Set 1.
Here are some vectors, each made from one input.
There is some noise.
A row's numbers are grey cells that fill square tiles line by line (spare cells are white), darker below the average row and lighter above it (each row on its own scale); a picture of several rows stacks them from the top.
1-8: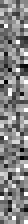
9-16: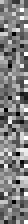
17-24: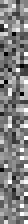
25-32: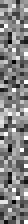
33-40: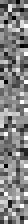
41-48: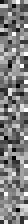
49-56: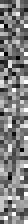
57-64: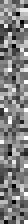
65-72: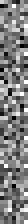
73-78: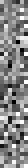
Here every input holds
four true/false values.
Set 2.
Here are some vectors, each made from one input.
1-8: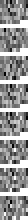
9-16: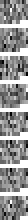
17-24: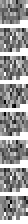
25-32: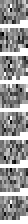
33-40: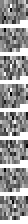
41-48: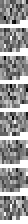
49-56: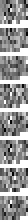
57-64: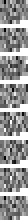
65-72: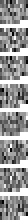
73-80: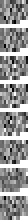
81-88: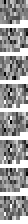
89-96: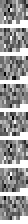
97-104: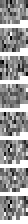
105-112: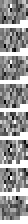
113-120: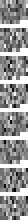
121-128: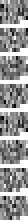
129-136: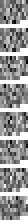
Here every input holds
either a point on an 8-point circle, or a fixed value.
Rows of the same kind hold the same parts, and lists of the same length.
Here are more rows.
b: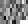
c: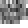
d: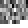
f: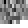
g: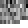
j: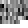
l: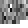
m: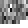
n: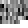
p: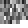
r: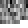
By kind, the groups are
b, c, d, f, g, l, m, p, r
j, n

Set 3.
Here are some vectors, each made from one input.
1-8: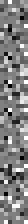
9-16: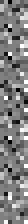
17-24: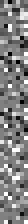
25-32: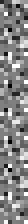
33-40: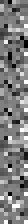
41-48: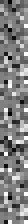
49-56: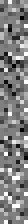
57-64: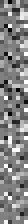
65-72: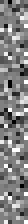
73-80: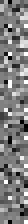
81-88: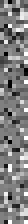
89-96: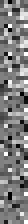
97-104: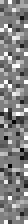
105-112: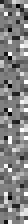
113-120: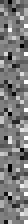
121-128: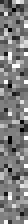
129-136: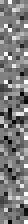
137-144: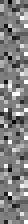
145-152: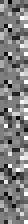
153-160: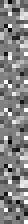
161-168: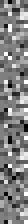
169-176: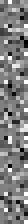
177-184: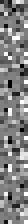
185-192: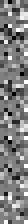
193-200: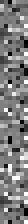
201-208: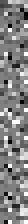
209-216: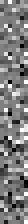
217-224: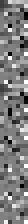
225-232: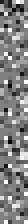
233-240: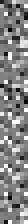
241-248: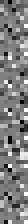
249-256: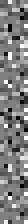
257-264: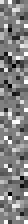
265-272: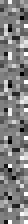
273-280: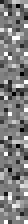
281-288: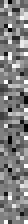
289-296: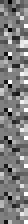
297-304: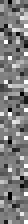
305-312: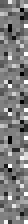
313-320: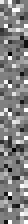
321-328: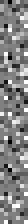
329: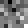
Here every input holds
a point on a 16-point line.
